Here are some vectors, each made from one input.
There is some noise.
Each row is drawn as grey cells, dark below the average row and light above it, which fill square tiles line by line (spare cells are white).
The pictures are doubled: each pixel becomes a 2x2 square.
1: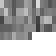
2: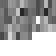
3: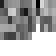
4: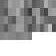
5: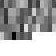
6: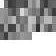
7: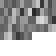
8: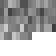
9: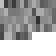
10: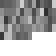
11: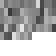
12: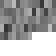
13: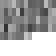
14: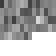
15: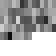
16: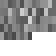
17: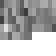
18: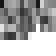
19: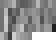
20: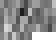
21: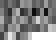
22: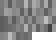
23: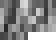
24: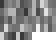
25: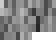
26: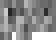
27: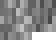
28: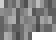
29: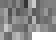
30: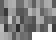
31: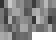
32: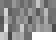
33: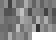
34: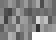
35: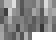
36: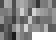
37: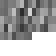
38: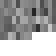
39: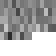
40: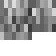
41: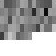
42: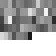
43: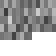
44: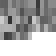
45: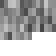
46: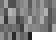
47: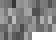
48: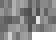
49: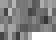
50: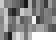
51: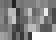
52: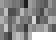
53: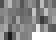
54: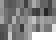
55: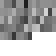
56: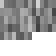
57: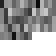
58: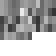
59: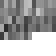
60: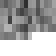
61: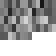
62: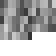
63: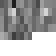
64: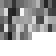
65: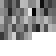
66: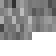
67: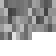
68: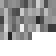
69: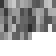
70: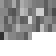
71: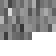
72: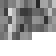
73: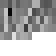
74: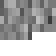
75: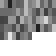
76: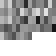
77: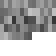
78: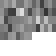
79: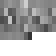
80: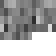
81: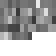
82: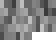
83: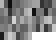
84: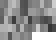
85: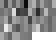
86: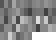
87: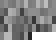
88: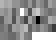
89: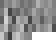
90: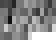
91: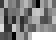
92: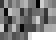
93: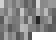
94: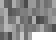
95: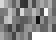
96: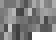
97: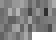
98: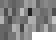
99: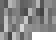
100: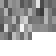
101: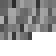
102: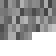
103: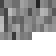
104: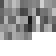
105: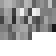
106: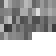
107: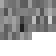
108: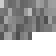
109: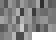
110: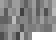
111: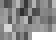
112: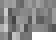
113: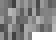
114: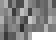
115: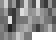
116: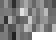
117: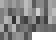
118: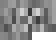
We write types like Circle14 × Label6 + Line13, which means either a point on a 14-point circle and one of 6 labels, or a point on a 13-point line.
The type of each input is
(Bool × Bool × Bool × Bool + Unit) × Line9.
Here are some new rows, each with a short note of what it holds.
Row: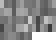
a point on a 9-point line and four true/false values
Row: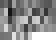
a point on a 9-point line
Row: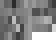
a point on a 9-point line and four true/false values
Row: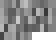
a point on a 9-point line and four true/false values
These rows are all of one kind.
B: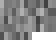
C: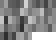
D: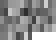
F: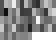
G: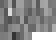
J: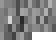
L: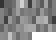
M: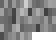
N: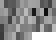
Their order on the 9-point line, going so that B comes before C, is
D, F, L, M, N, B, J, C, G.
